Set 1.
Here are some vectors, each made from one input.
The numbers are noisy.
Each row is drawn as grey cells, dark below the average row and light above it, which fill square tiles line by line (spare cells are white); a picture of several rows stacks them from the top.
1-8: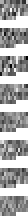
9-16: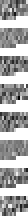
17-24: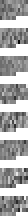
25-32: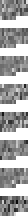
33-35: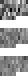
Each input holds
either a fixed value, or a node of a 7-node tree.
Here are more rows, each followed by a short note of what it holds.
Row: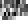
a fixed value
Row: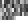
a fixed value
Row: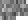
a node of a 7-node tree
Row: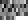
a fixed value
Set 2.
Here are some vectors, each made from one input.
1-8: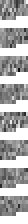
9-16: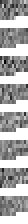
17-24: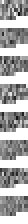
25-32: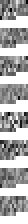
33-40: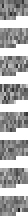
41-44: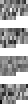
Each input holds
either a fixed value, or a node of an 8-node tree.
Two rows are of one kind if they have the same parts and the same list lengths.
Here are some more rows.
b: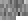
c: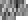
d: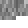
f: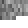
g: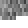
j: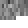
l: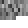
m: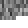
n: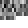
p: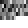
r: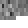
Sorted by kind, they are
b, c, d, f, g, j, l, m, r
n, p

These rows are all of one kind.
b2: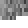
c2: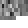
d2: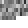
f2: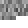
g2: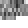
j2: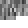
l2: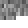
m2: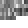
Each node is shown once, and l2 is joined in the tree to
c2 and j2.
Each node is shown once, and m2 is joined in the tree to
b2 and d2.
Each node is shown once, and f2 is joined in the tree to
d2 and g2.
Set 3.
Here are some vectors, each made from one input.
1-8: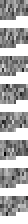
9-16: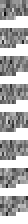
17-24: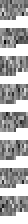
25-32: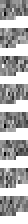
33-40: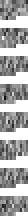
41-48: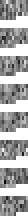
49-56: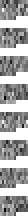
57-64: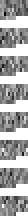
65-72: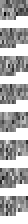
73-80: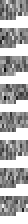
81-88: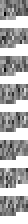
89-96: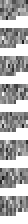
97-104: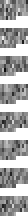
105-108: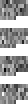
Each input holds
a point on an 18-point circle.
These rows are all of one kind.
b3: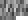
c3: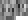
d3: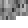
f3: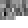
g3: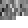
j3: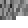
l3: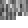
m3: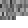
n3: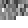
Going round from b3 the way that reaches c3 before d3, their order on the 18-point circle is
b3, c3, d3, l3, g3, f3, n3, m3, j3.
